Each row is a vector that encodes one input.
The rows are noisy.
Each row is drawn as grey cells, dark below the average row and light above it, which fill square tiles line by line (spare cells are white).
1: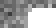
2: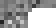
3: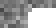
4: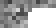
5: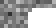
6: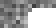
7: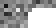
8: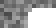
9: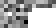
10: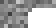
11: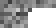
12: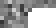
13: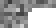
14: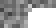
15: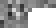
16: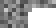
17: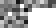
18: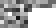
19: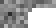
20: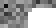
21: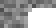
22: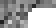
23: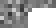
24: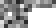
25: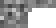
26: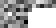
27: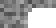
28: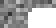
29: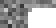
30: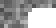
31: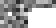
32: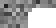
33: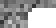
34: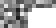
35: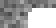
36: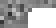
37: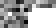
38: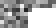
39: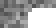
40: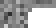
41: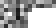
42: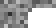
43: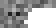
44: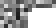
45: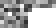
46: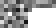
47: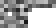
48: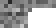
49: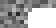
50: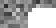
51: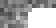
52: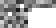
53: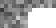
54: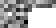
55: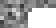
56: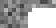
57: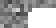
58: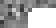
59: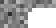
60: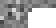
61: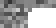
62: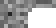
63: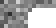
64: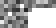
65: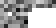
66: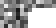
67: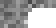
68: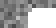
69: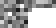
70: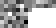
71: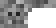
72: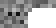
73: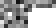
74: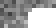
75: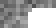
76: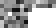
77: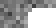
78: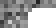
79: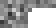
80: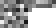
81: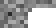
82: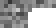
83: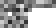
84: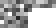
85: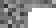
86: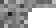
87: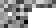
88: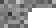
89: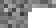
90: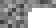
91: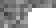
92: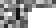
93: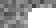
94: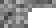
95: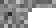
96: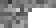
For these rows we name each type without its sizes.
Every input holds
a label and a true/false value.
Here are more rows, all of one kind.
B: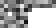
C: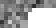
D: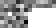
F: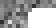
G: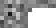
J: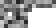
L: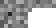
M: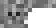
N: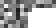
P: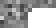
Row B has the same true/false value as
D, J and N.
